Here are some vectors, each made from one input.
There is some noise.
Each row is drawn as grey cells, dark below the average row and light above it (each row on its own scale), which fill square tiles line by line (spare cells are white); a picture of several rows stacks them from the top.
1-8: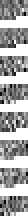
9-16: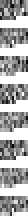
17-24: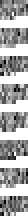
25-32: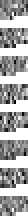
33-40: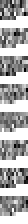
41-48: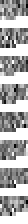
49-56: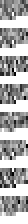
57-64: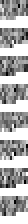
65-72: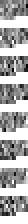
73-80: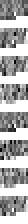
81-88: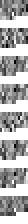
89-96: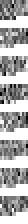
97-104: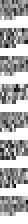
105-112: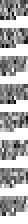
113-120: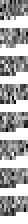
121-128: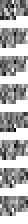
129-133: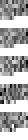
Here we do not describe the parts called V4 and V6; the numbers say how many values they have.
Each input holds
either a value of V4 and a value of V6, or a list of up to two points on a 5-point line.
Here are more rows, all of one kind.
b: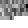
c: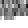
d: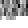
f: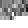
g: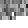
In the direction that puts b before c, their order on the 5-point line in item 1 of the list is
g, f, b, c, d.
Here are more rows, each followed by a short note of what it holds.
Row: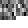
a value of V4 and a value of V6
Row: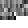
a value of V4 and a value of V6
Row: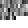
a value of V4 and a value of V6
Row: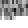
a list of two items
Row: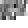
a list of one item
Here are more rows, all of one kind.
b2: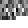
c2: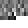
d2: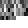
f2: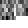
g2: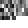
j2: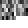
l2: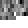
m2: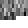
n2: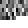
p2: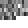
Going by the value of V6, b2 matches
f2, g2, j2 and n2.
